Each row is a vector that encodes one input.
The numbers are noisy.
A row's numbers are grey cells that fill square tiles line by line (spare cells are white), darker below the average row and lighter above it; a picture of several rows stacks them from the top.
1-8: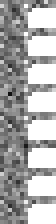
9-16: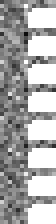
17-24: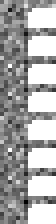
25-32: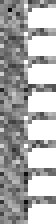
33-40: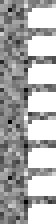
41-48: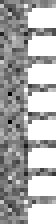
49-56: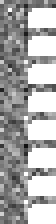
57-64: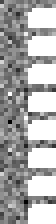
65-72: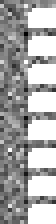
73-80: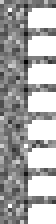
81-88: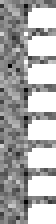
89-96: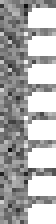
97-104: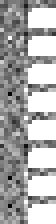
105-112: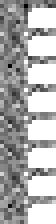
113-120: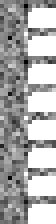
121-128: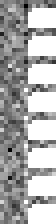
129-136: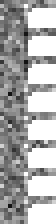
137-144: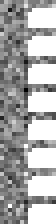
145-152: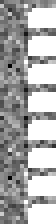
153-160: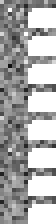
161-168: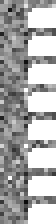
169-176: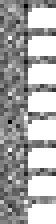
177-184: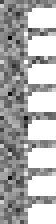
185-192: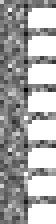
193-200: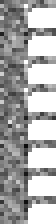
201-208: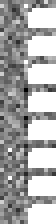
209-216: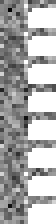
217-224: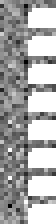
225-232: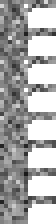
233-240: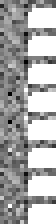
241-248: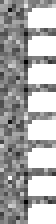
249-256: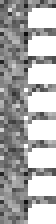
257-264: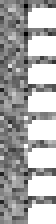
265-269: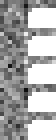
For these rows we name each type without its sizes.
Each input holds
a point on a line and a true/false value.
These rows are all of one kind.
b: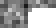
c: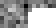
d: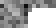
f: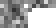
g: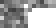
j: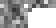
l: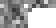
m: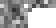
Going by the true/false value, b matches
c and d.
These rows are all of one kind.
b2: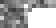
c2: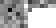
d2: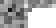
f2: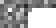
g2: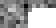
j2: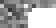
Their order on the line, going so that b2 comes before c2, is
f2, b2, j2, g2, d2, c2.
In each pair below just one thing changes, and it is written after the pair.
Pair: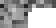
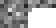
the place on the line
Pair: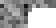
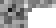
the true/false value
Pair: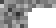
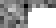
the true/false value
